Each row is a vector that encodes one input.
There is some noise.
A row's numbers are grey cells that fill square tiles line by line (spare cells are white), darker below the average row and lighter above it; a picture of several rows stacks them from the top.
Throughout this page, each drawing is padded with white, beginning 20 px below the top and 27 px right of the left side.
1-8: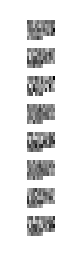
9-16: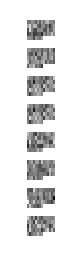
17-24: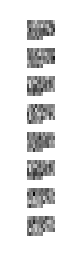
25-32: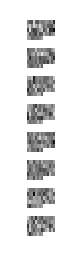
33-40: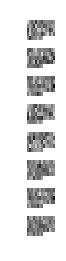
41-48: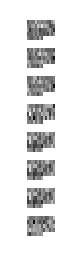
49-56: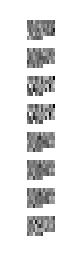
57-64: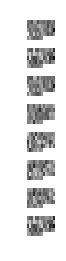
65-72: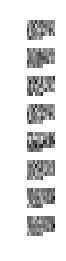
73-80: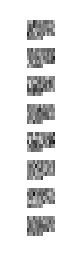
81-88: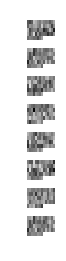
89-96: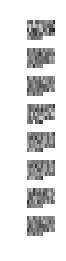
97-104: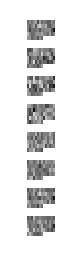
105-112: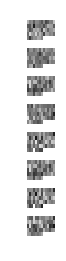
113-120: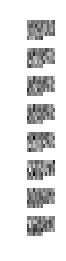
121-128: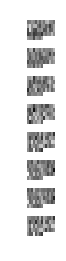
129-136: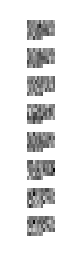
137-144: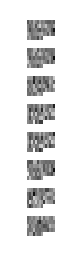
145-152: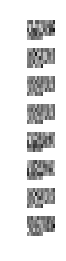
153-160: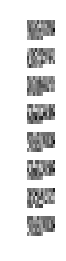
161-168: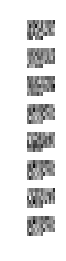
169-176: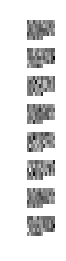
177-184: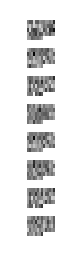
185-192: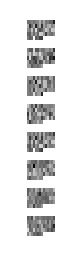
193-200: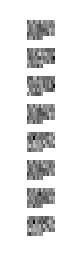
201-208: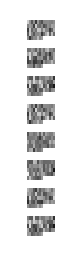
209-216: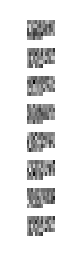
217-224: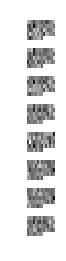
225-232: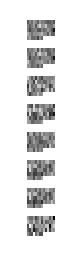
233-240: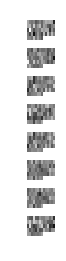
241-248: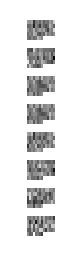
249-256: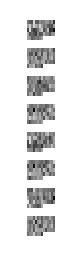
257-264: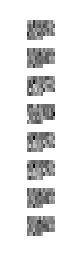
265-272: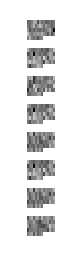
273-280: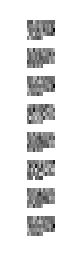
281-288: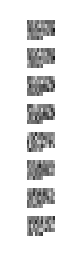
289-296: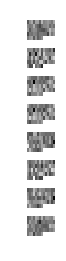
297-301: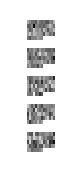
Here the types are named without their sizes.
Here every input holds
a point on a line, together with either a fixed value, or three true/false values.
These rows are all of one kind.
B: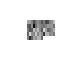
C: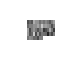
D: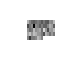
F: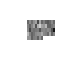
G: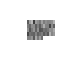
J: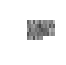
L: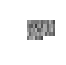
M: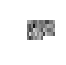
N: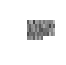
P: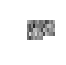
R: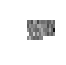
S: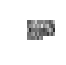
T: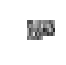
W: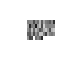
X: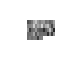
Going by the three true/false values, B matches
F, G, N and W.
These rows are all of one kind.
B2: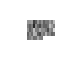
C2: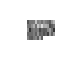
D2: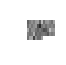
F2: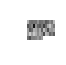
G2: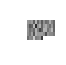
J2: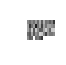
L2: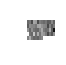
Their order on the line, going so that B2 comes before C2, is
F2, B2, D2, C2, L2, G2, J2.
